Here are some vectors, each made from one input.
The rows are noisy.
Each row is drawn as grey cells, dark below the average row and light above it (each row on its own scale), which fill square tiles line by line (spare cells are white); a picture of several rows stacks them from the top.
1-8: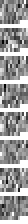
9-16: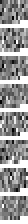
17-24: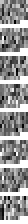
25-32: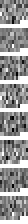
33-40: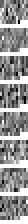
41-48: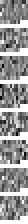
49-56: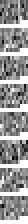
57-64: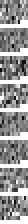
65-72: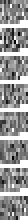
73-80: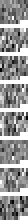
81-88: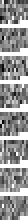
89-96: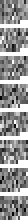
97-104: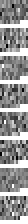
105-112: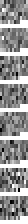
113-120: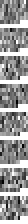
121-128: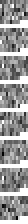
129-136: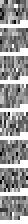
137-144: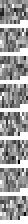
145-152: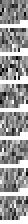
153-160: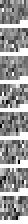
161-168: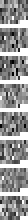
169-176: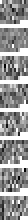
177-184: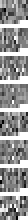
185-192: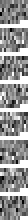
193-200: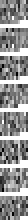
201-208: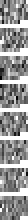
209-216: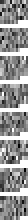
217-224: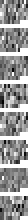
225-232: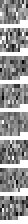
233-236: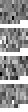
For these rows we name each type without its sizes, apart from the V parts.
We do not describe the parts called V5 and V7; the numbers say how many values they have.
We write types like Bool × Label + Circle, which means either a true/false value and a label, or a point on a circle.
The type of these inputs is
(Bool × Circle + Label × V5) × (List(V7) + Tree).
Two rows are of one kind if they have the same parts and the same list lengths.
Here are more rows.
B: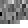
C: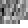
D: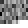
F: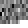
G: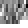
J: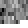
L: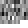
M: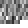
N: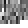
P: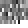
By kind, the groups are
B
C, L
D, F
G
J
M
N
P

